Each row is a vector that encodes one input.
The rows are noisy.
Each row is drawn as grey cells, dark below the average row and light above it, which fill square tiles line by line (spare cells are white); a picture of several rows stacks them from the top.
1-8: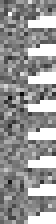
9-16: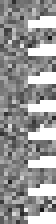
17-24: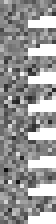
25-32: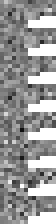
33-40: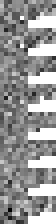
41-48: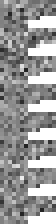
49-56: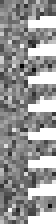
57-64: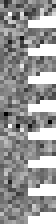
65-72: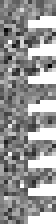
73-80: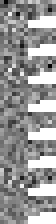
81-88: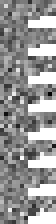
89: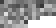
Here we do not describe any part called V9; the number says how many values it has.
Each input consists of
a true/false value, together with either a point on a 5-point circle, or a value of V9.
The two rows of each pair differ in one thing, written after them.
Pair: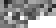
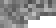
the true/false value
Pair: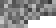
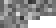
the value of V9
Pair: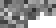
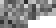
the value of V9
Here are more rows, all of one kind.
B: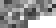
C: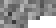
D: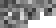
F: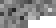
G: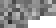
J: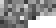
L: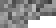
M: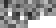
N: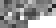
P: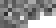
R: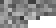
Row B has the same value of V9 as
C and N.
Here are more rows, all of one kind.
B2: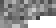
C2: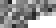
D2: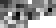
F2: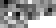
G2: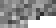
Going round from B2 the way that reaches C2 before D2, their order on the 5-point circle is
B2, C2, D2, F2, G2.
